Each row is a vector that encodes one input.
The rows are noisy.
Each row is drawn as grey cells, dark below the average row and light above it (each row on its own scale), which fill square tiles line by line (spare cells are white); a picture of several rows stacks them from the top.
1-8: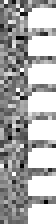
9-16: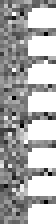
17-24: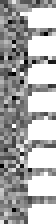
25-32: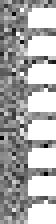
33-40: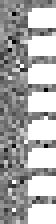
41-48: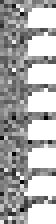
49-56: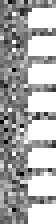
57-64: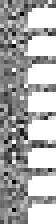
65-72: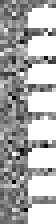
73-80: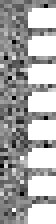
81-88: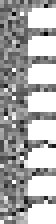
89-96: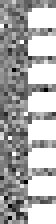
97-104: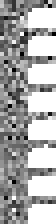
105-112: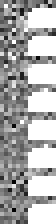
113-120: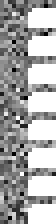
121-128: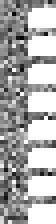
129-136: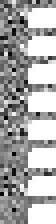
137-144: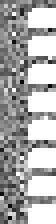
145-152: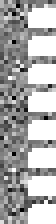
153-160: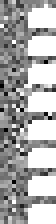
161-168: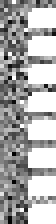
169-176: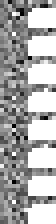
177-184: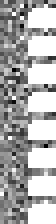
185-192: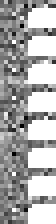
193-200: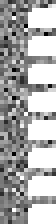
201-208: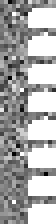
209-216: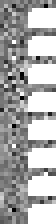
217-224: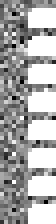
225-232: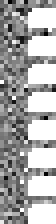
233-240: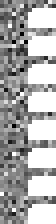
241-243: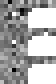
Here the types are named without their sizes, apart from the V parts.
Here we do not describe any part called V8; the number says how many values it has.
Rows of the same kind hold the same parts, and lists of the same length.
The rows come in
2 kinds.
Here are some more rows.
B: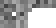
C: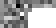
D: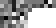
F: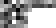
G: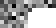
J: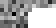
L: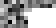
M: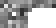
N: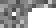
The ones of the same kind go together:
B, C, D, F, G, L, M, N
J

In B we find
a point on a line and a value of V8.
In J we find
a point on a circle and a point on a line.
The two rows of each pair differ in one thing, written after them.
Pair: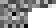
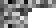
the place on the line
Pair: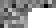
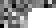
the place on the line
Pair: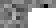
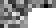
the place on the line
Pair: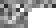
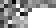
the place on the line
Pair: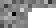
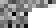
the place on the circle
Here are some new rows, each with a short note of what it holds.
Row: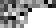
a point on a line and a value of V8
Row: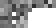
a point on a line and a value of V8
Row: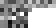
a point on a circle and a point on a line
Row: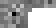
a point on a line and a value of V8
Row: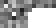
a point on a line and a value of V8
